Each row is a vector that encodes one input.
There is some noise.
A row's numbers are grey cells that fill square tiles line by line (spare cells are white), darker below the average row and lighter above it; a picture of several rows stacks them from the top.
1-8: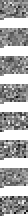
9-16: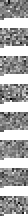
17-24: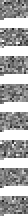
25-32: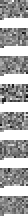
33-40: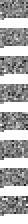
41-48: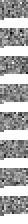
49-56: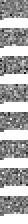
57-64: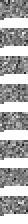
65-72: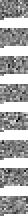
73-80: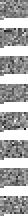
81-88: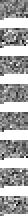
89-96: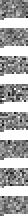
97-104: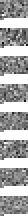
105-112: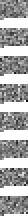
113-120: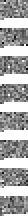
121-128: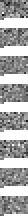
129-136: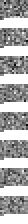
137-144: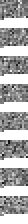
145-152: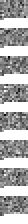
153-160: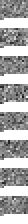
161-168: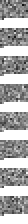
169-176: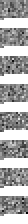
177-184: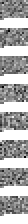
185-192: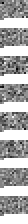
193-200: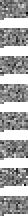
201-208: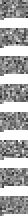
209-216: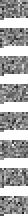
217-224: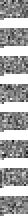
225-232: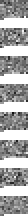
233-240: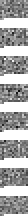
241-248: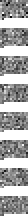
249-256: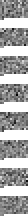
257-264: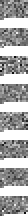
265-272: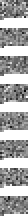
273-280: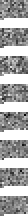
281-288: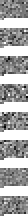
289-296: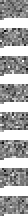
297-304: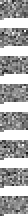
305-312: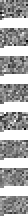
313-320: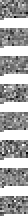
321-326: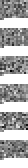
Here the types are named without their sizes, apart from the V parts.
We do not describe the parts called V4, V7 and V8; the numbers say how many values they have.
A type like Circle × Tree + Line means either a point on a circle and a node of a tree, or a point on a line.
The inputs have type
(Bool × (Line × V4 + V7) + Label) × V8.
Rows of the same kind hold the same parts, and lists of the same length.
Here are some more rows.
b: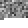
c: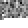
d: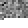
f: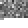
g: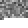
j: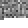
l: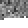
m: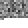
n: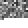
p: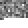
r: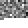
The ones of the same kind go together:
b, g, j, l, p
c, d, m, n, r
f

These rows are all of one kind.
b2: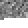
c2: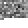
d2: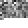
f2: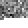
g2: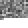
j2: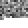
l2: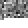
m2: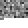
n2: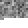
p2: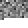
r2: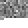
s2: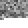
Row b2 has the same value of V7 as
c2, d2 and s2.
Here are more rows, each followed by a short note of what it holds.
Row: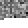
a point on a line, a true/false value, a value of V4 and a value of V8
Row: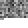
a point on a line, a true/false value, a value of V4 and a value of V8
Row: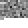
a true/false value, a value of V7 and a value of V8
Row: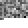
a point on a line, a true/false value, a value of V4 and a value of V8
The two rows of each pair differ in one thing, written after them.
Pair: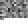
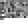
the place on the line
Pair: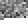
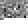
the value of V4
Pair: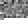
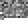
the value of V4
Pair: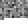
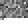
the value of V8
